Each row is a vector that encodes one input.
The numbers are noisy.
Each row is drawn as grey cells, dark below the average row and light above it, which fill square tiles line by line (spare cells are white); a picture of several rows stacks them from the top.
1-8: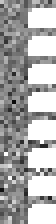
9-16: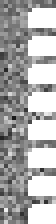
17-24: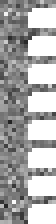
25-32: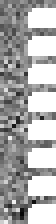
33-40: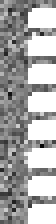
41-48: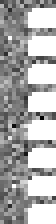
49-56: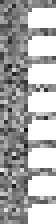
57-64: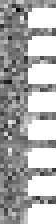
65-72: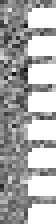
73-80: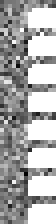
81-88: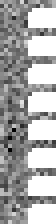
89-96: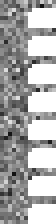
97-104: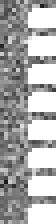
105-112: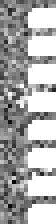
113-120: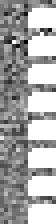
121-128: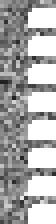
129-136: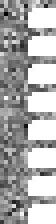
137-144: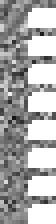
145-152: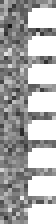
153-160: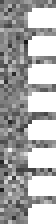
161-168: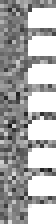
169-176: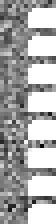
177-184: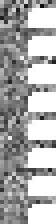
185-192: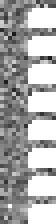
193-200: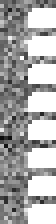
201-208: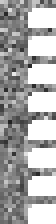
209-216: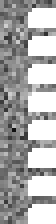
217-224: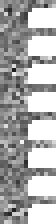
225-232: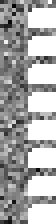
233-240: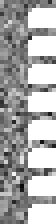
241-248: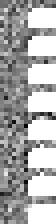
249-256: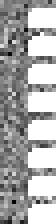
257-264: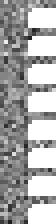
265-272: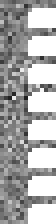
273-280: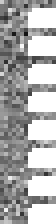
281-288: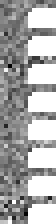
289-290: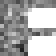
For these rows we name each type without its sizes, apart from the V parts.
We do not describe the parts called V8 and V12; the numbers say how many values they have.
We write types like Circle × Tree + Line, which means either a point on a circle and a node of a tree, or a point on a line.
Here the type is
(Bool × V8 + Label × Line) × V12.
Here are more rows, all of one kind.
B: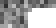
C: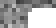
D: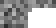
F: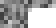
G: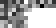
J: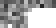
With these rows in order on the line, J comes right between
B and G.
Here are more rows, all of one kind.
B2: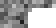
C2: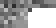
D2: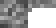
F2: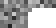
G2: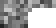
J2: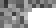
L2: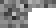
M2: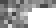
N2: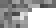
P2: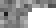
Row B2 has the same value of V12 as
G2 and J2.
